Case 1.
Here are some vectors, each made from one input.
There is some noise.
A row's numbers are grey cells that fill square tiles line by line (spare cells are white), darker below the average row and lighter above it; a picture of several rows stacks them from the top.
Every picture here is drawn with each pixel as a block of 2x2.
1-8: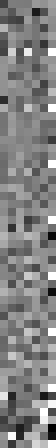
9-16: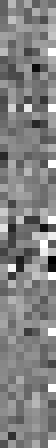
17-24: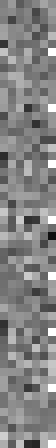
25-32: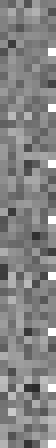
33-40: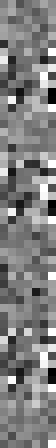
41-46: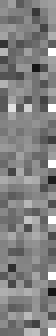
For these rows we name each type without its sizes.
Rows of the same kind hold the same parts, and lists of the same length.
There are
2 kinds of row.
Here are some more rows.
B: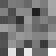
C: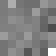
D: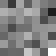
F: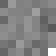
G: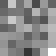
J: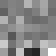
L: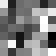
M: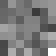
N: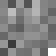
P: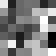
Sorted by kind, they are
B, C, D, F, G, J, M, N
L, P

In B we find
a node of a tree.
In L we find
a fixed value.
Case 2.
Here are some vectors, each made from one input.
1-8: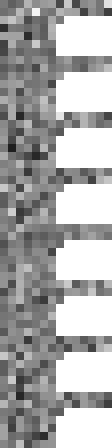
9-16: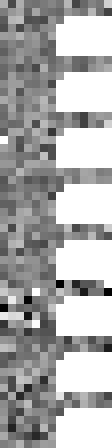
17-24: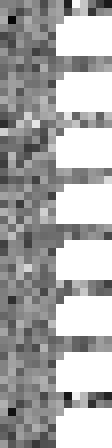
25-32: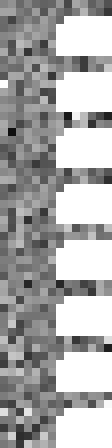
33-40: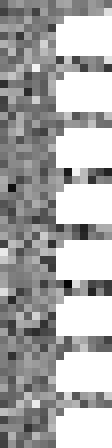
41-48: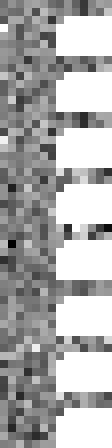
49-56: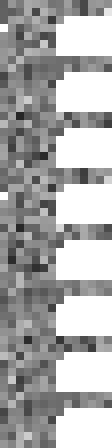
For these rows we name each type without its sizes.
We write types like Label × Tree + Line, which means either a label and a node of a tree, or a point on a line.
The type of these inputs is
Tree.
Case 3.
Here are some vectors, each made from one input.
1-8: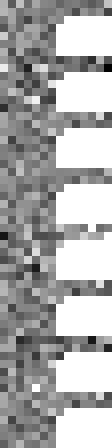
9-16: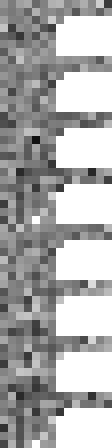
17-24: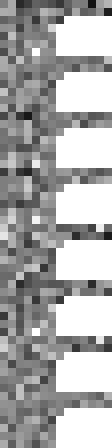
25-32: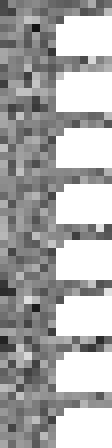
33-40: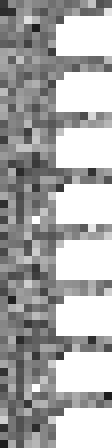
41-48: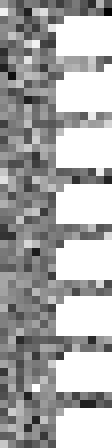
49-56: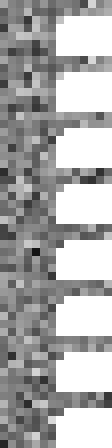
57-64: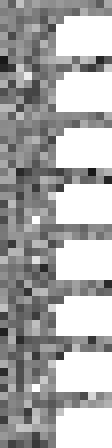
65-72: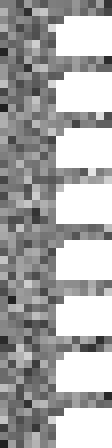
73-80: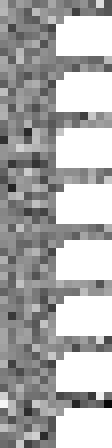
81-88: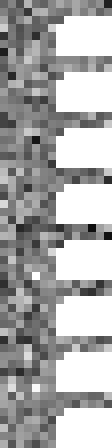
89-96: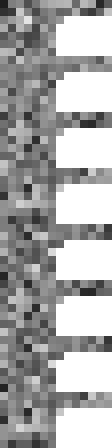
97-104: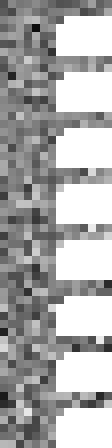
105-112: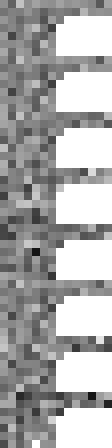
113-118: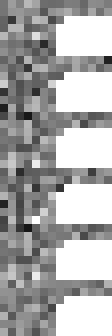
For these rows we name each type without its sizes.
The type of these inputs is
Circle.
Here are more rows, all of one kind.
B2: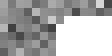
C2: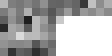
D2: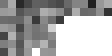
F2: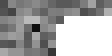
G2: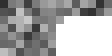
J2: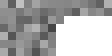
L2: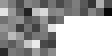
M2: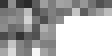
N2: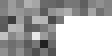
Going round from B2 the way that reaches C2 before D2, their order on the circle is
B2, J2, C2, N2, F2, G2, M2, D2, L2.
